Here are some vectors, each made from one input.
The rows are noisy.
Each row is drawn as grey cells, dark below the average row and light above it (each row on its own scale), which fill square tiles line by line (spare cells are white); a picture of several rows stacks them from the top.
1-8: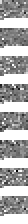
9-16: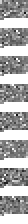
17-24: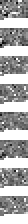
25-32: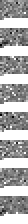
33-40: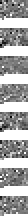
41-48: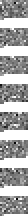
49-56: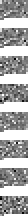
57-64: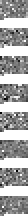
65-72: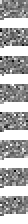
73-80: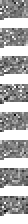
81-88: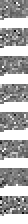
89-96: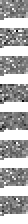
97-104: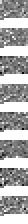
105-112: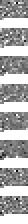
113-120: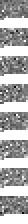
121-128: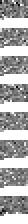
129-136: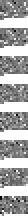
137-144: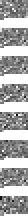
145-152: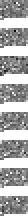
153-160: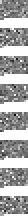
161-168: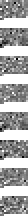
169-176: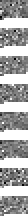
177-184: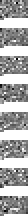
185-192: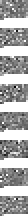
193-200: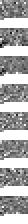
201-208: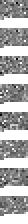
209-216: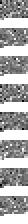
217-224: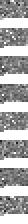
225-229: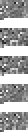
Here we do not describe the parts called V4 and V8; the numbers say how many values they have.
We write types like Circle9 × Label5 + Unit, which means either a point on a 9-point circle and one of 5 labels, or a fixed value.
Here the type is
Bool × (Line6 + V4) + V8.
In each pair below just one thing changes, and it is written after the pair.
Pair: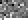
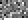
the true/false value
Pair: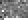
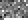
the true/false value
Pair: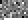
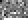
the place on the 6-point line
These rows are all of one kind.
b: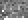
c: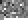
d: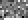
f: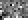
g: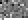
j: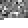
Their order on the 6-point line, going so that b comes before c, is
f, d, b, j, c, g.
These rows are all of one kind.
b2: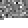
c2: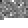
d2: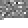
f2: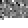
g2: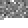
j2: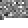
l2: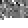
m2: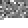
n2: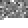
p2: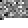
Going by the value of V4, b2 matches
f2 and l2.
